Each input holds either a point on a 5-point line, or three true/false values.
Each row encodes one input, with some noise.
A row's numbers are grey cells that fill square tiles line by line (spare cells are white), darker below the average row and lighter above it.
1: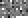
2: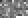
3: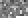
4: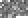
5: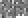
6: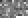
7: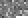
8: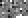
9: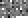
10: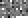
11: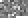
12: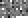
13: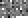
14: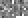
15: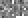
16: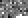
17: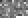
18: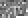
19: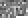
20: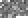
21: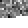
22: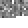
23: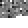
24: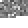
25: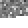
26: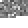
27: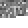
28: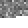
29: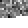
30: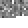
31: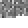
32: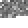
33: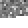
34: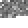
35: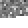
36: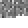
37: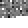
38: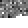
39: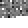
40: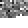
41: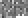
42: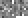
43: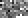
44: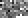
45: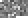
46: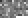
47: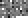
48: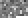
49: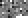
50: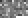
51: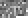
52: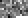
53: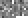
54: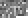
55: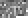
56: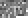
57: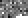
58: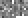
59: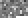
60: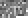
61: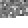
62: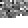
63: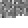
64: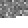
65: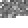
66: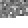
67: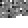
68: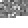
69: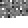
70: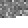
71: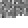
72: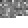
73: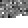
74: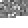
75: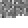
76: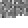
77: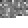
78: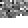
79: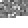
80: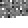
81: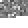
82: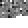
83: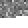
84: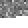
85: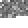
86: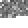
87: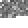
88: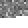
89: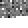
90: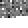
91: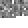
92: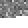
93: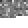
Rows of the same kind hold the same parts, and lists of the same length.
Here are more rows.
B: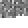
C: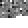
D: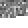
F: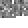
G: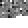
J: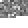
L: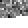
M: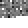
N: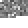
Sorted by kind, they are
B, D, F, J, N
C, G, L, M

